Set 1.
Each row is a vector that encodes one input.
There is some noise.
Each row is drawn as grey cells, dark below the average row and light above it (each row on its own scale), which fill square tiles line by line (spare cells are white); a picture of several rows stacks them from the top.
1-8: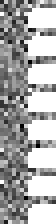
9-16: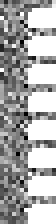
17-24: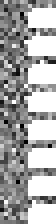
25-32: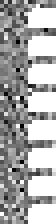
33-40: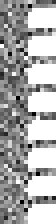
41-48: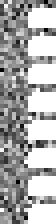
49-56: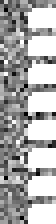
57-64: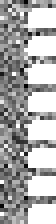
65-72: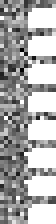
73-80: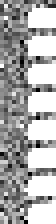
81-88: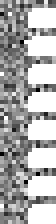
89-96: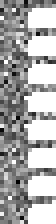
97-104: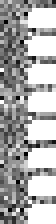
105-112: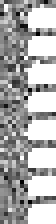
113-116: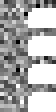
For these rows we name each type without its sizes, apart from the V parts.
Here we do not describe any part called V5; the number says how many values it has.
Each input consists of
either a label and a point on a line, or a value of V5.
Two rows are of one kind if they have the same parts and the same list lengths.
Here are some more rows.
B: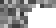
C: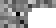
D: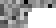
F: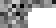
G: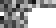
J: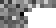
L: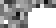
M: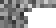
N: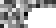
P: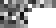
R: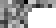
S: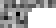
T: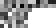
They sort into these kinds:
B, G, J, M, P
C, D, F, L, N, R, S, T

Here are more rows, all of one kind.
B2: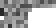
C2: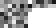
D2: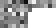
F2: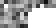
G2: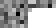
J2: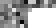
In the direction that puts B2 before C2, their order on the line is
F2, B2, G2, D2, C2, J2.
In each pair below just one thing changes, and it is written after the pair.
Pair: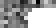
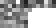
the label
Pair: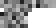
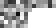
the label
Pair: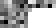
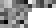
the place on the line
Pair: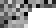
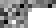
the label
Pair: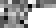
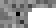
the label
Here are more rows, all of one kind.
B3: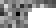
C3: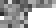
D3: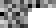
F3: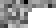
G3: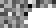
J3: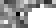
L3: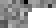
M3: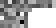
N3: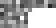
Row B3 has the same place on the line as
C3, G3 and N3.
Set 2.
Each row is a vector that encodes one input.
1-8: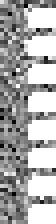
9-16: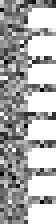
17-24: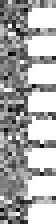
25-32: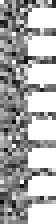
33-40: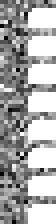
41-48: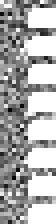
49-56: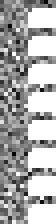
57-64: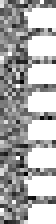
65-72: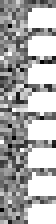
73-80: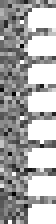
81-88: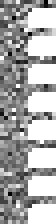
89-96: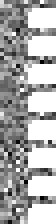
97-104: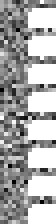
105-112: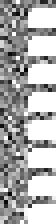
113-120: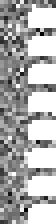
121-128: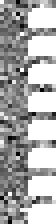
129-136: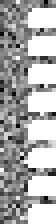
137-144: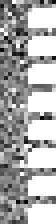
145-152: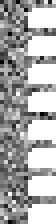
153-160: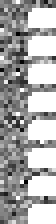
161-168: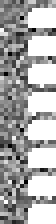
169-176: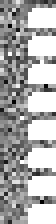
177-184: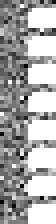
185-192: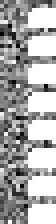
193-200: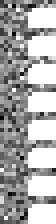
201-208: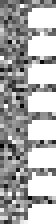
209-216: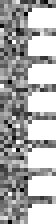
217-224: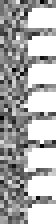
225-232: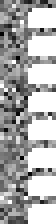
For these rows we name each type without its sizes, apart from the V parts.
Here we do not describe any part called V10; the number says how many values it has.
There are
2 kinds of row.
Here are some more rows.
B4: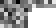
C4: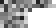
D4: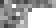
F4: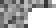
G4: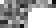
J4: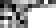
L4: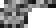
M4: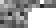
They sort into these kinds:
B4, J4
C4, D4, F4, G4, L4, M4

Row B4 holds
a label.
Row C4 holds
a true/false value and a value of V10.
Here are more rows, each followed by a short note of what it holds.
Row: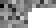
a label
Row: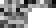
a true/false value and a value of V10
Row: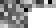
a label
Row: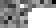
a label
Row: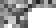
a label
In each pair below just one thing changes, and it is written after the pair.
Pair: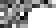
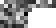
the true/false value
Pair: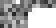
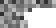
the value of V10
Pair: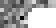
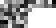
the true/false value
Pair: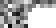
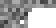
the value of V10
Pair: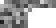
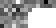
the true/false value
